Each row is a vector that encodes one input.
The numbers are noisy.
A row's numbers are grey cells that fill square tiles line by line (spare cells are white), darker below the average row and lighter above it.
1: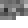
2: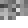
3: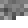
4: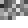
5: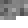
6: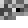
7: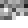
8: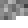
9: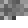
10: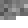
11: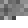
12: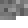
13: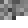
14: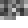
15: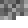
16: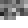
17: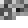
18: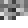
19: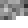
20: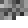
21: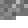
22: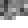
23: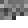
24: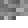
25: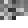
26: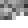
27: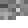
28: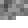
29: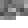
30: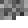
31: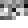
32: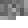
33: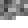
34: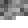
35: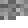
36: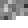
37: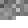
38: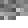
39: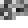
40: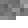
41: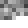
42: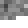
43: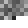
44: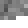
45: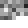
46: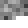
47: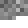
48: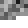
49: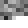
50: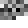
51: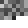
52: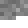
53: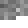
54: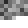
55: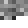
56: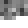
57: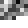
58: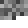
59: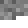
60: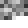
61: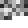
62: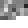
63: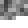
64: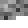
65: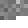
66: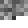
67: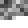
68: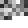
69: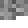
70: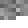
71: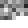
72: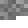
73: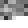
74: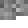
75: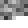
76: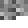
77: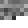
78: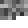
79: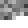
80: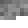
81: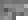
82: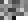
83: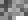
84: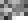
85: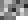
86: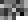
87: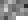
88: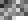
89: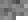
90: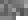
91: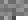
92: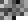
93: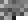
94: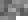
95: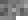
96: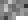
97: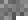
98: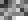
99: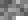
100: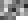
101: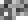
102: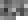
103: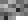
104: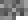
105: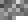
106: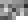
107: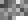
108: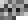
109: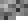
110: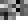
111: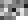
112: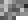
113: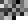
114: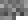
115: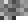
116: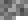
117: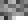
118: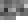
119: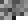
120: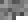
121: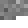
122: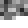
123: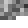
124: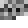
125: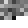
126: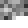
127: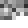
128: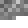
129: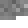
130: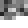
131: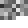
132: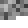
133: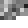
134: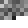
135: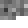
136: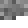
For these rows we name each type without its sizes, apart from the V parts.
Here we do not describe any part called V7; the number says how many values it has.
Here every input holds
a list of items, each a true/false value and a value of V7.
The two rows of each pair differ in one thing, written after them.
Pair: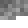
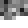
the value of V7 in item 2 of the list
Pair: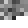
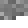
the true/false value in item 1 of the list
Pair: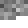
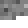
the value of V7 in item 1 of the list
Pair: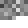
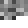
the value of V7 in item 2 of the list
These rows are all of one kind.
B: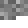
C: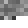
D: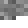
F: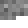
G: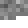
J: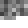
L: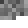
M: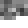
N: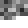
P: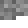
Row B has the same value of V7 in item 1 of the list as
L, M and N.
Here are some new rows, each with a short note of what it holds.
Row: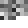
a list of two items
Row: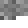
a list of two items
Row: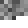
a list of two items
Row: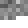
a list of two items
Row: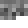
a list of two items
